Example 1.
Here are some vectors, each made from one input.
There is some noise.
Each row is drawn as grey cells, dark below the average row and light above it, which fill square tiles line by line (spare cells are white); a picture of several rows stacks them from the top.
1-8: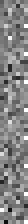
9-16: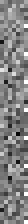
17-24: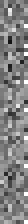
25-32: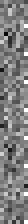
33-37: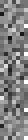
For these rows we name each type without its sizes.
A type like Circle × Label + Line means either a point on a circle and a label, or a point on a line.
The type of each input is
Bool × Line.
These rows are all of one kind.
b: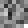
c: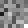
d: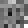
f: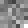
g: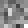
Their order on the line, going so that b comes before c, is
b, f, g, d, c.
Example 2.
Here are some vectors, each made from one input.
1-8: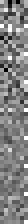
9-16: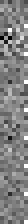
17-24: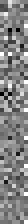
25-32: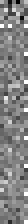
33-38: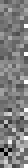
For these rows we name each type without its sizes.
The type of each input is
Bool × Bool × Bool + Line.
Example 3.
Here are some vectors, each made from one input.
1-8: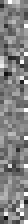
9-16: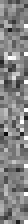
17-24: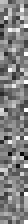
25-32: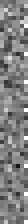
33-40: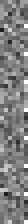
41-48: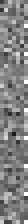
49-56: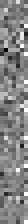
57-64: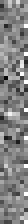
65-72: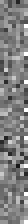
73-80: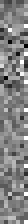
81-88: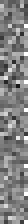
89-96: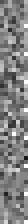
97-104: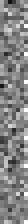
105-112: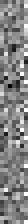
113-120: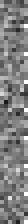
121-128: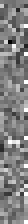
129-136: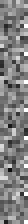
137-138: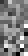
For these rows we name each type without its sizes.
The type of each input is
List(Line).
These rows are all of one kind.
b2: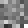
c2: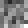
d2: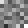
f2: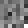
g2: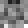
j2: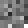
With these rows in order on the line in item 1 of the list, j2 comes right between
f2 and g2.
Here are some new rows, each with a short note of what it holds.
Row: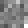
a list of one item
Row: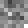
a list of two items
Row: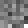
a list of two items
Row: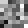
the empty list
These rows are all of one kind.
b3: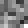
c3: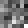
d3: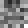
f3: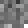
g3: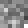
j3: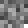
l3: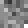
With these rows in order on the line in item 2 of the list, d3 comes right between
f3 and j3.
